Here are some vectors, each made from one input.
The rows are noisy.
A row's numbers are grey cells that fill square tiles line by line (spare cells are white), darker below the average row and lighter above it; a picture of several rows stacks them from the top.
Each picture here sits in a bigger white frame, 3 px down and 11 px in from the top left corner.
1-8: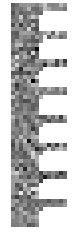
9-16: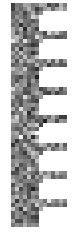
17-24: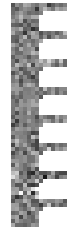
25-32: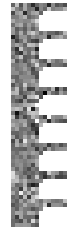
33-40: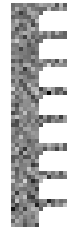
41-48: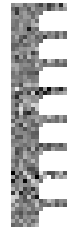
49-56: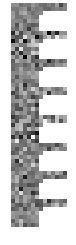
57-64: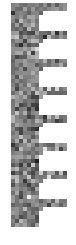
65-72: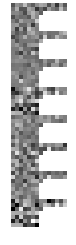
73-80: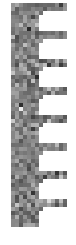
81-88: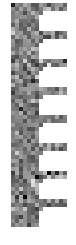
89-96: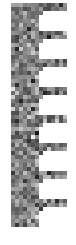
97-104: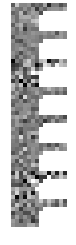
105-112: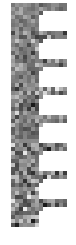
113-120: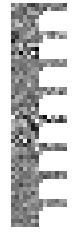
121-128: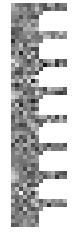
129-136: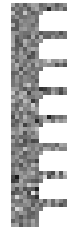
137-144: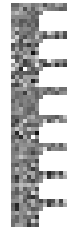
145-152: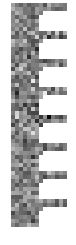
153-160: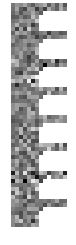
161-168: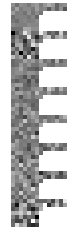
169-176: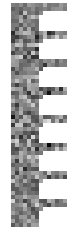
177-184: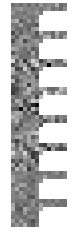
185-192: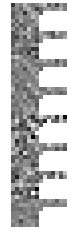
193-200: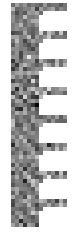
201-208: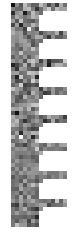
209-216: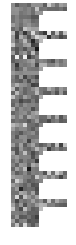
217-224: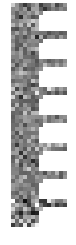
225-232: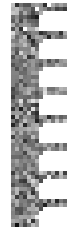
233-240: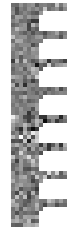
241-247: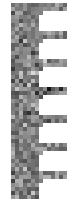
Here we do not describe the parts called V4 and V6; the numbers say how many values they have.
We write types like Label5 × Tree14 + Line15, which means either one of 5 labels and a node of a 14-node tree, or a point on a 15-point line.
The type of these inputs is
(Label9 × Line7 + V4) × V6.
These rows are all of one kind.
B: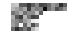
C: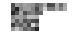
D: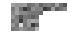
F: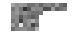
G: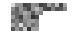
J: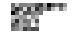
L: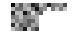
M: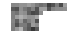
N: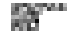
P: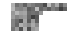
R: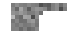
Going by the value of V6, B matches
J, L, N and P.
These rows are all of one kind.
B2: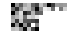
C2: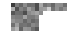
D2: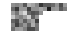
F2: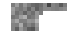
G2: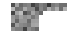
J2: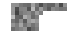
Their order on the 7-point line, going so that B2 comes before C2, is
D2, J2, B2, C2, F2, G2.
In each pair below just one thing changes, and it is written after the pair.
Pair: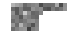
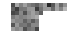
the value of V6
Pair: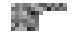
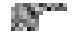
the value of V6
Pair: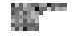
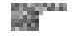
the label
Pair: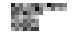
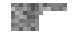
the value of V6
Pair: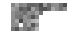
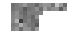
the place on the 7-point line
